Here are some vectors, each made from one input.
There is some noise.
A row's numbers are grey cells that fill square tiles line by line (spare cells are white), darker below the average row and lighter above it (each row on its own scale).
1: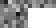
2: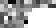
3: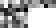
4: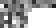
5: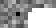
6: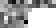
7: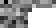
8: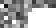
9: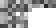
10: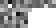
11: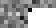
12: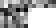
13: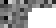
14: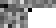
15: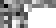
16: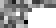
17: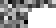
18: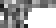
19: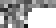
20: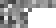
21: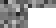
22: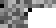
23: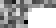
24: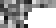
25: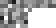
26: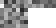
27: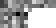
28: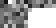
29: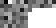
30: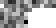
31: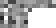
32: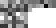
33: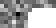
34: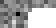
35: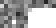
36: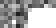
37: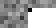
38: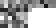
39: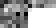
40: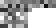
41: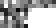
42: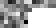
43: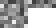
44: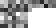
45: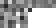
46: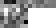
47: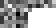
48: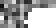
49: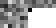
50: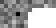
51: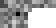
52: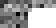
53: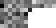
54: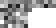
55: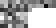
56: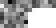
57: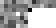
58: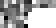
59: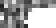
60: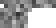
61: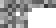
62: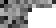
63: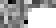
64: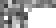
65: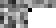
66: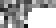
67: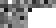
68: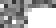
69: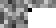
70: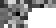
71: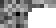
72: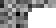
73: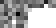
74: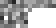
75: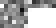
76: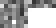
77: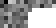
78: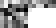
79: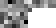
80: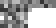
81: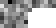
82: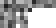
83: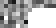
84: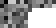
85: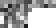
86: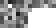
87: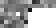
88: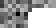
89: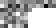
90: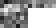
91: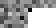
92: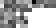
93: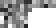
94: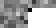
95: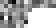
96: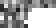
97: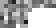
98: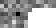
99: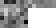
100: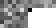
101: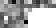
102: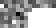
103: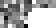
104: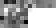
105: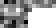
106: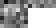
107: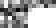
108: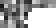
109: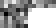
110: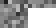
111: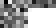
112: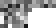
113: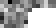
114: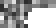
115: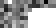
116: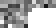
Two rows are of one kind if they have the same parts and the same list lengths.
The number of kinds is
3.
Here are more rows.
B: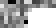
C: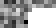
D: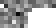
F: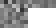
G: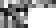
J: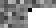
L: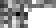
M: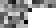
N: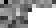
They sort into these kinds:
B, D, J, L, M
C, F, N
G

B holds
a point on a 6-point circle and a node of an 8-node tree.
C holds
a point on a 6-point circle.
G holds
a point on a 6-point line.
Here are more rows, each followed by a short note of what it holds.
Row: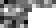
a point on a 6-point circle
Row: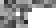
a point on a 6-point circle
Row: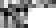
a point on a 6-point line
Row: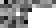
a point on a 6-point circle
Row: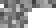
a point on a 6-point circle and a node of an 8-node tree
